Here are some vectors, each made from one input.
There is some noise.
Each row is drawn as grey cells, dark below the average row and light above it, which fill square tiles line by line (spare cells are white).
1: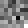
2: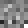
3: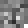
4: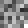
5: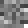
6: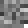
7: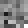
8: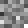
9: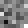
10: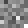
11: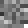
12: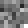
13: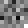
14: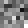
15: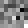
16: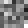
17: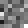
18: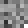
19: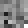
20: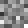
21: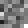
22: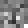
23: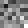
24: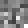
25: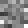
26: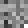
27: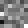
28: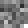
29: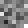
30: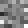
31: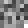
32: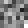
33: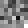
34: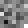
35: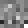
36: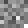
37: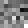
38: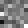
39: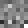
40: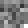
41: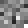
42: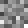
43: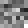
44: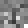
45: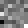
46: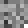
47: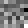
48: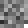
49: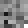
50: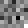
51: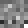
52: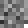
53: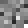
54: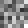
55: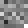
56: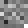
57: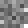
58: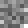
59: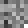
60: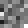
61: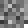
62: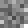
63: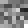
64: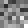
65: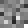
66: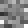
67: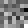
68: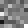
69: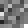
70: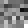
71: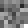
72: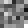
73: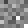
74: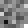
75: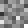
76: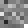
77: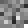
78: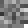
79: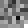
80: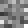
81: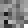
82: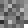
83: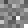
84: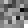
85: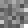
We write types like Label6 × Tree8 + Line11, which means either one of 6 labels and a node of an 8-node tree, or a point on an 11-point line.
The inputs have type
Bool × Bool × Bool × Bool + Tree10.
